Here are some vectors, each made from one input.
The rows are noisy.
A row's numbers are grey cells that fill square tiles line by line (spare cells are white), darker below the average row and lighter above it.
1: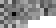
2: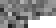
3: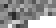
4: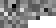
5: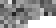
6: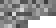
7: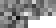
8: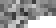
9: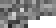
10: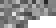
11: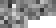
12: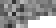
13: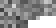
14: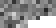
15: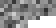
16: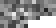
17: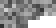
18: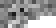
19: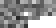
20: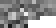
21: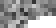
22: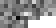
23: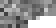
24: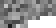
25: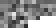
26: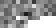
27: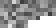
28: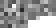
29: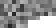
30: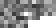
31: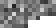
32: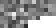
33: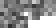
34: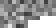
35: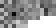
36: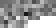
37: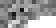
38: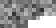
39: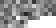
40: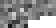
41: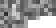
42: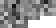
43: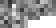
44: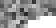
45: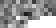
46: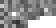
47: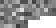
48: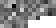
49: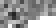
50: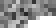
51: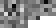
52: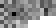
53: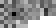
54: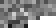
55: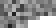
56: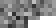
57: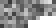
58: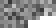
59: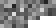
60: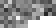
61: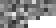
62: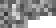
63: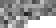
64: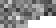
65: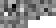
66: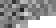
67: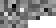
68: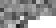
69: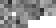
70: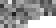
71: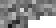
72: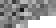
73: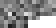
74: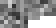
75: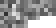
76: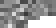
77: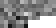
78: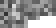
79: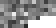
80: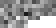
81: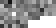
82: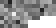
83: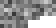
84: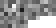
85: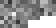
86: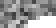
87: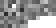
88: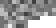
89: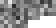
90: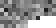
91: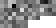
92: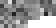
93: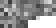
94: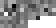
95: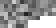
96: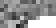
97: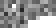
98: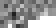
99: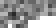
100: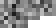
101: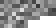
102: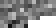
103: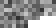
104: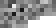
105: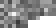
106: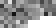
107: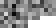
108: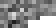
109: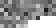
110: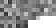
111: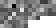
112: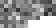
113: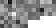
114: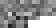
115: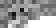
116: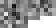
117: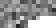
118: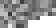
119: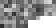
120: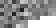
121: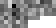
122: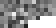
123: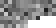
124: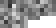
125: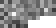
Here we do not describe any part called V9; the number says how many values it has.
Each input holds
four true/false values, together with either a fixed value, or a node of an 8-node tree and a value of V9.
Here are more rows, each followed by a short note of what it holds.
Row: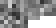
a node of an 8-node tree, four true/false values and a value of V9
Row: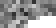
four true/false values
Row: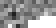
a node of an 8-node tree, four true/false values and a value of V9
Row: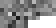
a node of an 8-node tree, four true/false values and a value of V9
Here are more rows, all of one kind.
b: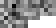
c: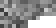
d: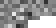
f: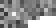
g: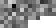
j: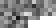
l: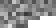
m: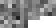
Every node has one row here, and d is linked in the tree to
c and l.
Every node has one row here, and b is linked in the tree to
c and f.
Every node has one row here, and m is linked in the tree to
l.
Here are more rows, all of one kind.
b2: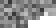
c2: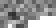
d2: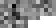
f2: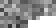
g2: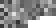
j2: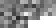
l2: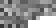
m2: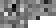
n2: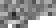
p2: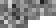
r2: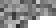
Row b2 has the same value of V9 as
g2 and r2.
